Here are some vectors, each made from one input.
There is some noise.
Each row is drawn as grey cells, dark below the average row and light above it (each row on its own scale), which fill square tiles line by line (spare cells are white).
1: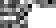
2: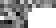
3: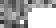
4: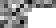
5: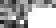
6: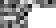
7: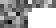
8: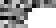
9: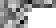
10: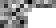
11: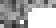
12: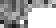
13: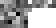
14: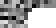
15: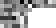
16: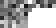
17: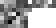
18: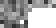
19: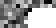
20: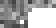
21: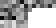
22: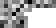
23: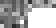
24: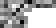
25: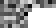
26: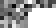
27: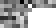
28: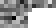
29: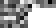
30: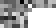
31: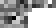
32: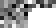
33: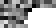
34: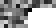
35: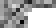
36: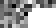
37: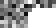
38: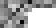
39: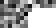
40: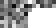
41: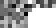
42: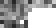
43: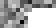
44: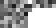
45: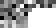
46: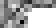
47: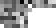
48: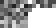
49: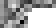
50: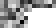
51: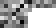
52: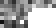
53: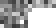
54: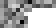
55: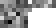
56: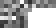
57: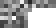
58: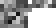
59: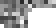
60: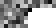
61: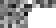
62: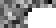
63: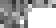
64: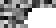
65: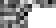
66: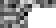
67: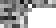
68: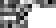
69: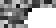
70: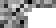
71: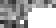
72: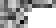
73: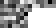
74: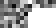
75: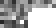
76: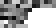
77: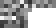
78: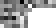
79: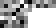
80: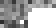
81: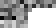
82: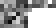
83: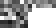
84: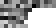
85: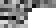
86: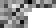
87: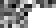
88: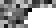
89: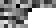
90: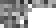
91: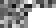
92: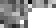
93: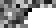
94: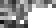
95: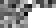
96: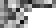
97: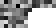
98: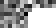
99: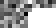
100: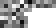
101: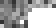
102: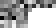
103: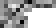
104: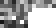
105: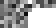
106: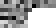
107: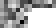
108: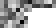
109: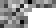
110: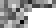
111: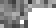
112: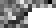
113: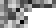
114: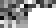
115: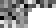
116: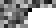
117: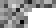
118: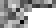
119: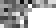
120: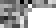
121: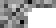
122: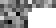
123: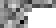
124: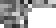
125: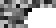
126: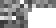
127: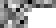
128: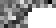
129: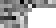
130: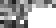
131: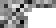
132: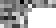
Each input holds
one of 5 labels.
